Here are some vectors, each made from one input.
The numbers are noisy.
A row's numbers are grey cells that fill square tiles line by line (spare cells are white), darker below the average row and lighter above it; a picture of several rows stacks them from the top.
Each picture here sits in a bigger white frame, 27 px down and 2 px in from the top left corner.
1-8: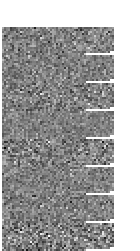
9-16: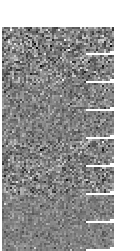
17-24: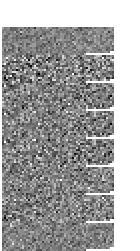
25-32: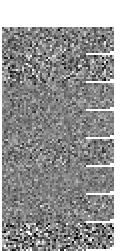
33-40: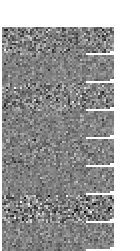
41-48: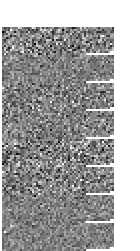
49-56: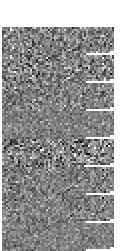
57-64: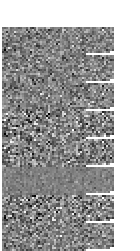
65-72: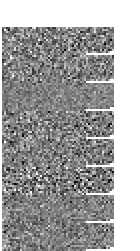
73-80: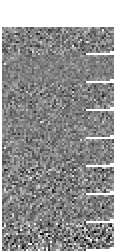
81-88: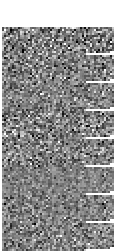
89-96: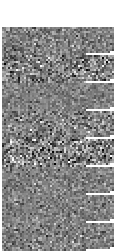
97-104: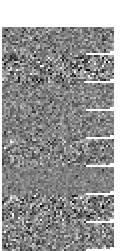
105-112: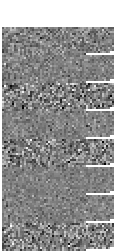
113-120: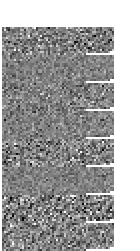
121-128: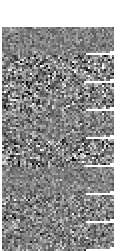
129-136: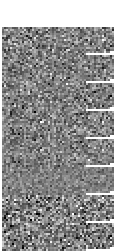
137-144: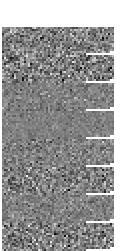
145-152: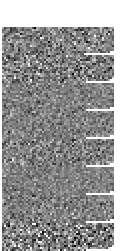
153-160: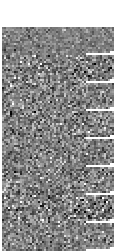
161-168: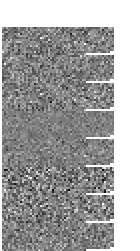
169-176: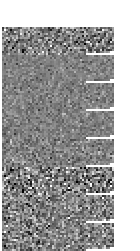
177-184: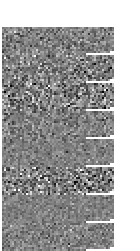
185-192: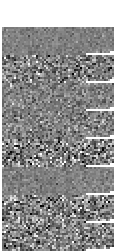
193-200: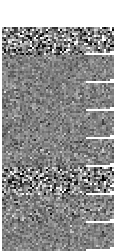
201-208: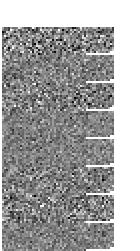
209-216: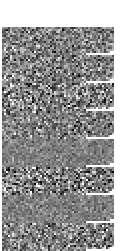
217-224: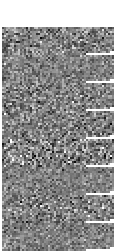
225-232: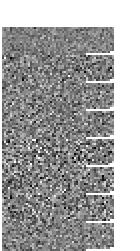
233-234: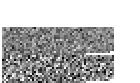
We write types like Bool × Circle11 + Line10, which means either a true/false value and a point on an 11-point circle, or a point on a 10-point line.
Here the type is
(Bool × Bool × Bool + List3(Line4)) × Circle9 + Line9.
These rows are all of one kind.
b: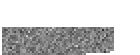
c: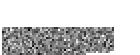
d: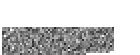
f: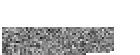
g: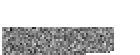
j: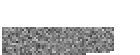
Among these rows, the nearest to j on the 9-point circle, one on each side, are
c and f.
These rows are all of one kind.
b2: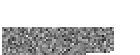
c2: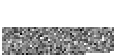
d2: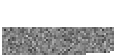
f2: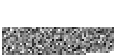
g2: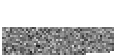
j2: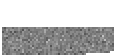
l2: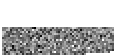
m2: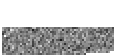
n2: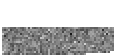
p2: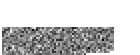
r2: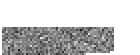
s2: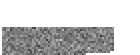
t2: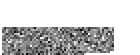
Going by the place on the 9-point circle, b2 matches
d2, g2, s2 and t2.
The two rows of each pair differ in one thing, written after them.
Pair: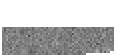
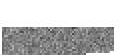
the place on the 4-point line in item 1 of the list
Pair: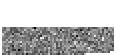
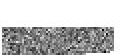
the place on the 9-point circle
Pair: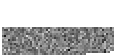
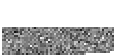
the place on the 4-point line in item 1 of the list
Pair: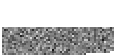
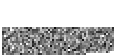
the place on the 9-point circle
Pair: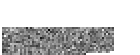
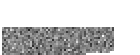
the place on the 4-point line in item 1 of the list
